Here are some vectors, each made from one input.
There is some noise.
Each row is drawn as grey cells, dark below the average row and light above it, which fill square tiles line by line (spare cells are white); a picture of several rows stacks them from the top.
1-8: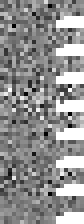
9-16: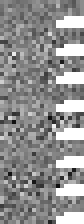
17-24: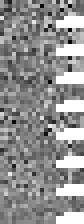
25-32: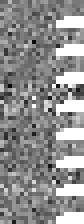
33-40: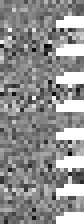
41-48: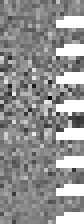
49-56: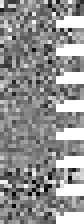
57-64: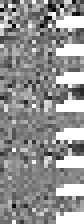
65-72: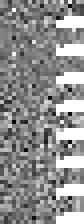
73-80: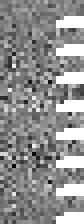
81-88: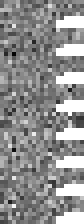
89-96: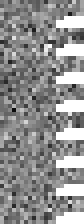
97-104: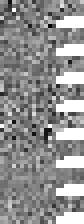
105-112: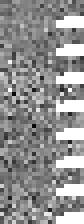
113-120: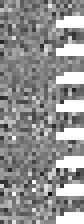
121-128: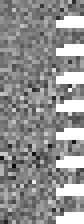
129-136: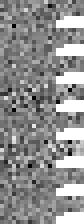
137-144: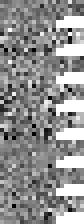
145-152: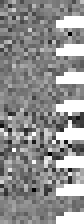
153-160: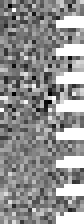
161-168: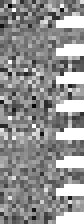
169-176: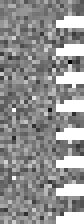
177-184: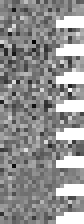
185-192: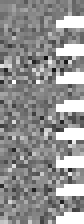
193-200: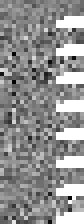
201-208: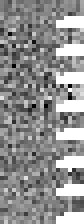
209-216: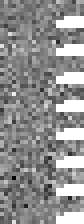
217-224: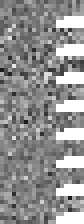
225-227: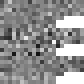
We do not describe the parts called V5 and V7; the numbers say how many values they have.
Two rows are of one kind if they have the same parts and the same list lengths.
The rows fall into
2 kinds.
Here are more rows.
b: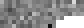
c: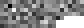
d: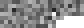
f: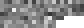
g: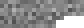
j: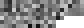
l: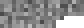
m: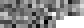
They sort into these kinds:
b, d, j, m
c, f, g, l

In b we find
a point on a 15-point circle and a value of V5.
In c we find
four true/false values, a value of V5 and a value of V7.
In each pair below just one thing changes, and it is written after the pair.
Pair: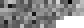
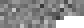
the value of V5
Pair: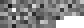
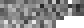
one of the four true/false values
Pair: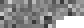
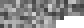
the value of V7
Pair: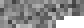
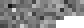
one of the four true/false values
